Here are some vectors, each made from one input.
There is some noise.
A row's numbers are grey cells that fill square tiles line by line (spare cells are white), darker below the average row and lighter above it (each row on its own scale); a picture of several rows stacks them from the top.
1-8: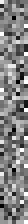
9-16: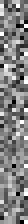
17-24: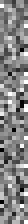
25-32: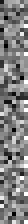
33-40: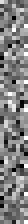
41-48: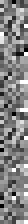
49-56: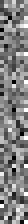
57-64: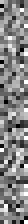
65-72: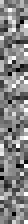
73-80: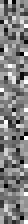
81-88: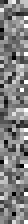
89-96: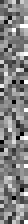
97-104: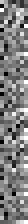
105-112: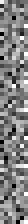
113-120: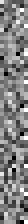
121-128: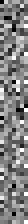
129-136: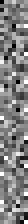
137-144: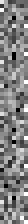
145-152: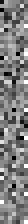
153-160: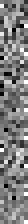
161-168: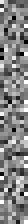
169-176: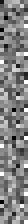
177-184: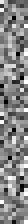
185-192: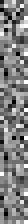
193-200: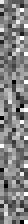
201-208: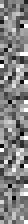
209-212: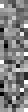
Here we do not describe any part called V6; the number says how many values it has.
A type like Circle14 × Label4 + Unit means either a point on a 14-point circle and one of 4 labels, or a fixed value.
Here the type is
Bool × Bool × Bool + Line11 × (Line11 + V6).
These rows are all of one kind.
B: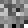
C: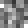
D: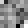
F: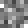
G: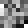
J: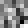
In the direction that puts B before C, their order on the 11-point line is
B, F, J, C, G, D.
